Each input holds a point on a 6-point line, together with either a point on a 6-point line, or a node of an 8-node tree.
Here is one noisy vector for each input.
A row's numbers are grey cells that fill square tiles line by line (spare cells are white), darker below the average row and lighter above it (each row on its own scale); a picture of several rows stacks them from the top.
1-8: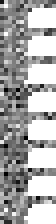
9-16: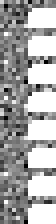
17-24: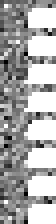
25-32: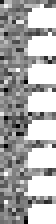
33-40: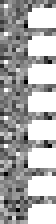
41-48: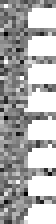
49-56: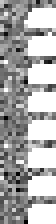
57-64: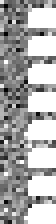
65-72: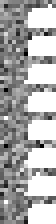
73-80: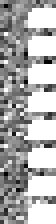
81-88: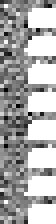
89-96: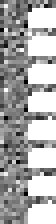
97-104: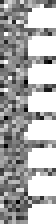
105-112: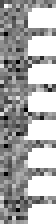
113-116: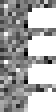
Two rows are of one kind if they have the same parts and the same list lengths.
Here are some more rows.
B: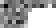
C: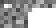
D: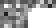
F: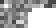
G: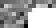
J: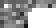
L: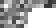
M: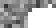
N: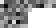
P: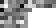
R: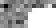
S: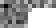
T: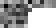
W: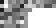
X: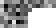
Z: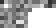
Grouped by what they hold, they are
B, M, N, R, S, T, X
C, D, F, G, J, L, P, W, Z

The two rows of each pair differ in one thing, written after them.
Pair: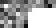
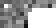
the node of the tree
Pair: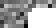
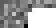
the node of the tree
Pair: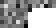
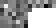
the place on the 6-point line
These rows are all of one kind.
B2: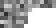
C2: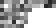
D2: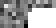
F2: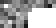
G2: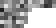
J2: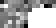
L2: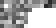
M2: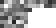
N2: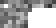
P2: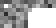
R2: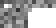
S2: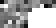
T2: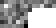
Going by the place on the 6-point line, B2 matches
D2, F2, P2 and R2.
